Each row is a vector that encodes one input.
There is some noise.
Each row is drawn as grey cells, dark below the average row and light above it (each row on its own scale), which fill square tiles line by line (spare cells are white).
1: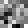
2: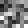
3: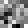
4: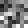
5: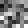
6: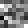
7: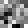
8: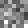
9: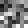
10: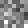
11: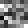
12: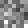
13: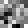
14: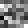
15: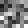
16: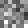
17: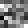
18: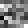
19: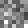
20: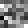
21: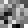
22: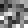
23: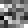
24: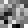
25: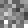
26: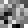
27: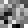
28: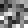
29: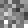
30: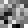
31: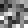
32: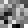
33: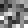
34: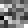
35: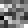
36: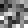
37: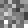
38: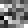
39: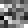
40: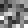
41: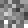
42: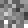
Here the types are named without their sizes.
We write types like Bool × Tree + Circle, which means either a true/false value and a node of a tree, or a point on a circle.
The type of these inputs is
Line.
